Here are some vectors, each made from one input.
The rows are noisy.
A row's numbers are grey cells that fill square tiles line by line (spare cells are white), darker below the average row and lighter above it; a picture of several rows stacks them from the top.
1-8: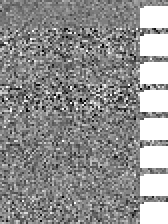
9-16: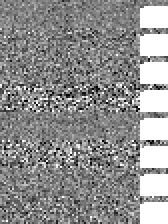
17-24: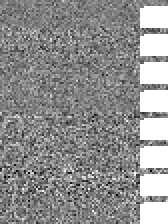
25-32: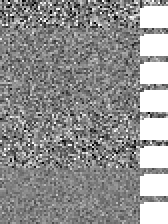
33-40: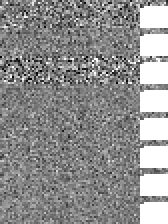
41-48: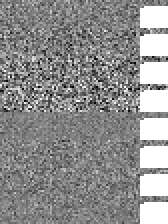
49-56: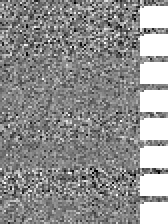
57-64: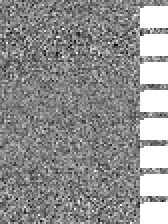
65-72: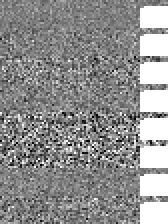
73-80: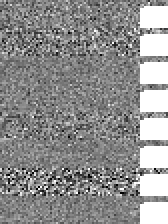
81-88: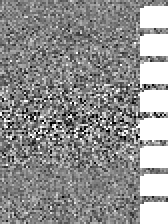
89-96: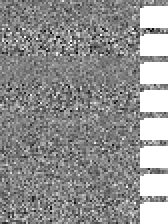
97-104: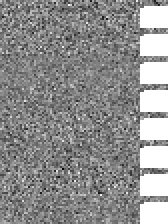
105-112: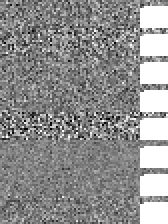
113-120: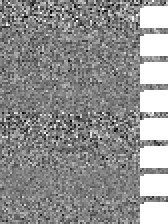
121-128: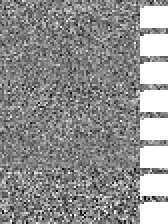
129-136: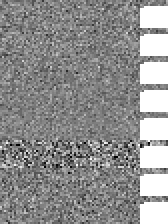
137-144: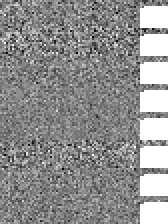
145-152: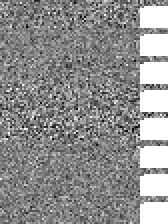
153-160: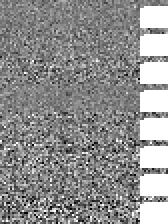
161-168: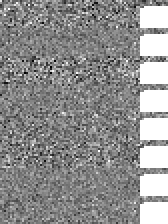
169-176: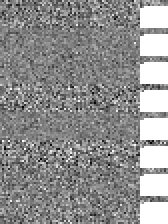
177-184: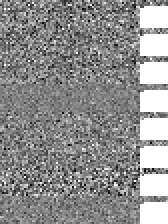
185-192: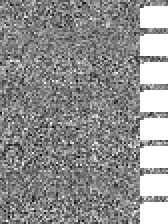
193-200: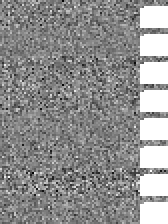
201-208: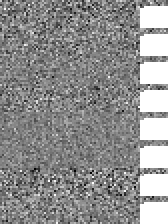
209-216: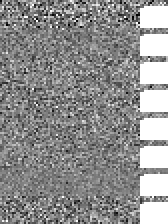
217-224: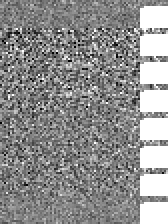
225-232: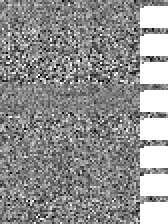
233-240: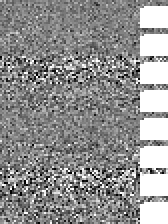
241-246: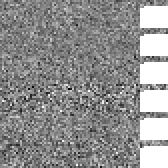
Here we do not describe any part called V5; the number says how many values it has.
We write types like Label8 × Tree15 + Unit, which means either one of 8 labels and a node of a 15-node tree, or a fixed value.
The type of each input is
List3(Bool × V5).
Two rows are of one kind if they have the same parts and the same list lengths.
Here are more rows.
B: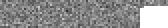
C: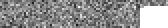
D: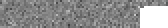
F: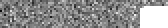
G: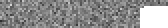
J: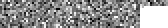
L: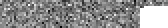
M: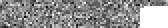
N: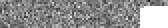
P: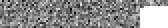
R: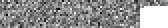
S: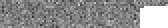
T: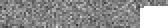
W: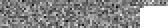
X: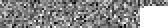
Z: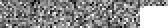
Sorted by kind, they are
B, D, G, J, L, P, R, T, W
C, F, M, N
S
X, Z

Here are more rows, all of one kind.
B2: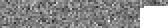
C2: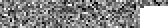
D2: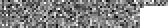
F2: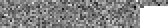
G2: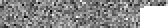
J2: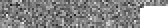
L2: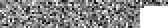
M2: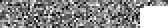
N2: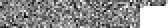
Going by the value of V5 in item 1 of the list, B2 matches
C2 and D2.
